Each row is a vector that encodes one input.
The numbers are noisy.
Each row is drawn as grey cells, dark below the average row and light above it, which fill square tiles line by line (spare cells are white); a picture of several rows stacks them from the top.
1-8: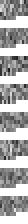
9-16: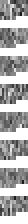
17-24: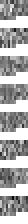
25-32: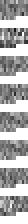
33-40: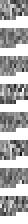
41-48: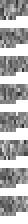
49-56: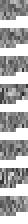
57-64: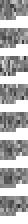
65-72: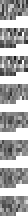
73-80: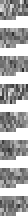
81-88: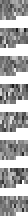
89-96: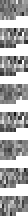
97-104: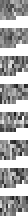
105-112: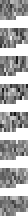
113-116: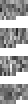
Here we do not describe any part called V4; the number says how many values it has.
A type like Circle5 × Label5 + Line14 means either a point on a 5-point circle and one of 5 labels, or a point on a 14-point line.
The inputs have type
Circle5 × Circle5 + List2(Bool × V4).
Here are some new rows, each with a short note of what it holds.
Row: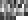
the empty list
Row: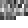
the empty list
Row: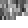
a point on each of two 5-point circles
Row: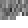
a list of one item
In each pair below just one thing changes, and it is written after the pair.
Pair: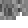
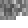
the true/false value in item 2 of the list
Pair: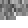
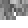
the value of V4 in item 2 of the list
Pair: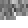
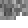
the true/false value in item 1 of the list
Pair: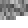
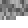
the value of V4 in item 2 of the list
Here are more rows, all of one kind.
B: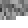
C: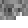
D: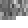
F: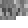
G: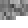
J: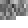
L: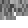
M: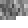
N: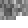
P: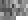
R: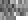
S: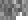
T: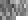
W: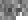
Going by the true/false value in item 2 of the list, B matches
C, L, R and W.
